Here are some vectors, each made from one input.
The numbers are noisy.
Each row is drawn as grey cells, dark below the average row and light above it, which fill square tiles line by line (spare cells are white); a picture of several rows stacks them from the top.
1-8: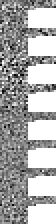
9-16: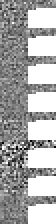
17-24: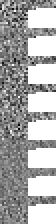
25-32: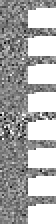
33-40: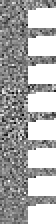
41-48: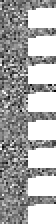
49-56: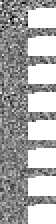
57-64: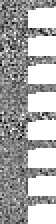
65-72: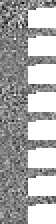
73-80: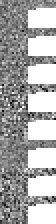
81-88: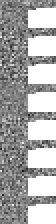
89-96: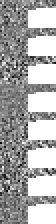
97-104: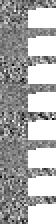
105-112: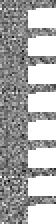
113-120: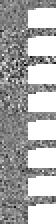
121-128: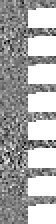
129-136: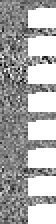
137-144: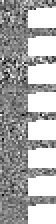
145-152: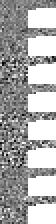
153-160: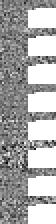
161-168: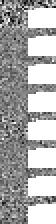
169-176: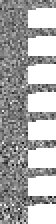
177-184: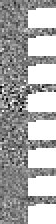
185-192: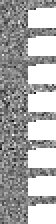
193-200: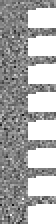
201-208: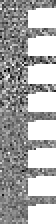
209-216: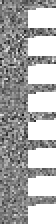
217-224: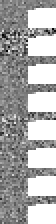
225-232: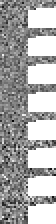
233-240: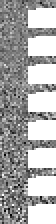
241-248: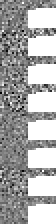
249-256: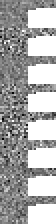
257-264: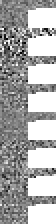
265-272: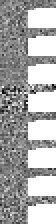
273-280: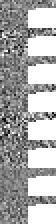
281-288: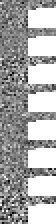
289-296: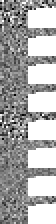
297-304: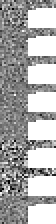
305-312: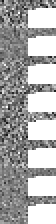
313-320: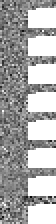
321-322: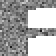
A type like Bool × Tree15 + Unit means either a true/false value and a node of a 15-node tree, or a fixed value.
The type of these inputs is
Line6 × (Line10 + Line11).
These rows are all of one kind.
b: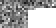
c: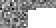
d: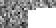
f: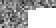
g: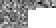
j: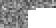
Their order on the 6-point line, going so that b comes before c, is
j, d, b, f, g, c.
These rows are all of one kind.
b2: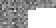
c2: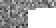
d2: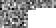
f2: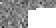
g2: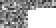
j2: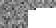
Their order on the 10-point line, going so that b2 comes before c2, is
f2, d2, j2, b2, g2, c2.
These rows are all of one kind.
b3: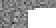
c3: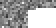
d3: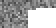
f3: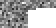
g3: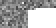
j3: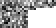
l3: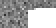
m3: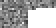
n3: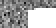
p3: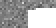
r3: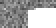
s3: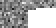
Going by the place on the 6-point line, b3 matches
g3, l3, n3 and p3.
